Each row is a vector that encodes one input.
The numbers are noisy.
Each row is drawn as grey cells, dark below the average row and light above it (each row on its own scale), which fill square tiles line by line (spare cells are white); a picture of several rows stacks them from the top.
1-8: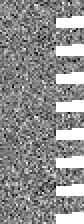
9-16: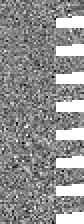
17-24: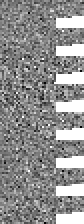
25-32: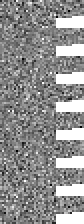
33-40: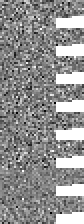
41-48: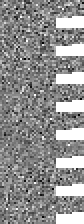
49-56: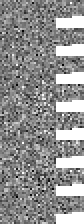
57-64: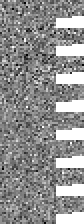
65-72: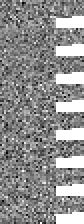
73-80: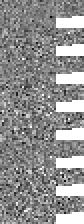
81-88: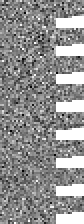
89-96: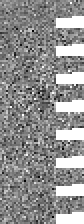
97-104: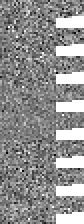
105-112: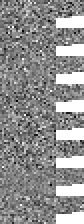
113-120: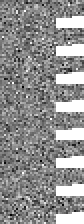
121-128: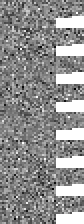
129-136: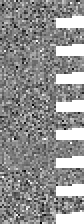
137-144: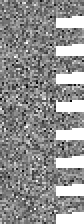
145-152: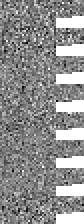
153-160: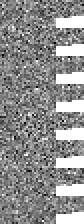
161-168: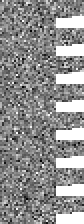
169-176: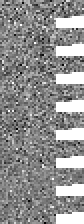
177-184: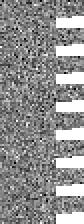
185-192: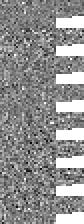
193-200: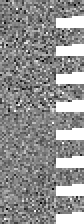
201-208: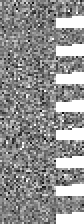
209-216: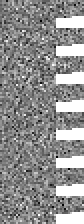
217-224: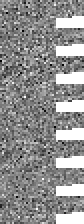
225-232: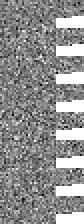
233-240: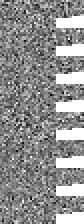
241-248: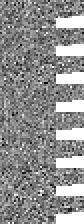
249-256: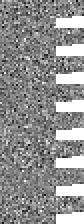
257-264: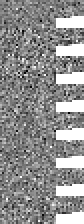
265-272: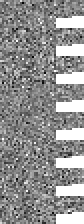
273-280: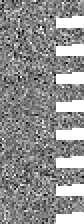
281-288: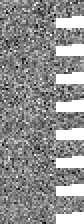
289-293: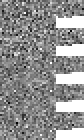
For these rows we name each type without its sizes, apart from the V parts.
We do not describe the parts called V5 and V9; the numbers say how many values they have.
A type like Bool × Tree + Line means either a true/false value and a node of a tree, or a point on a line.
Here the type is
(Bool × Label + V5) × V9.
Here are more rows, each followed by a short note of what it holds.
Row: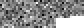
a value of V5 and a value of V9
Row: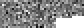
a value of V5 and a value of V9
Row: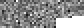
a label, a true/false value and a value of V9
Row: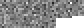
a value of V5 and a value of V9
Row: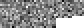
a label, a true/false value and a value of V9
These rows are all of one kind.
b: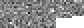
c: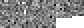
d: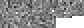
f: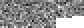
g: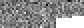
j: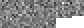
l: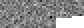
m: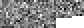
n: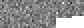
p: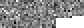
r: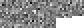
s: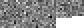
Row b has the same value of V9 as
d and f.
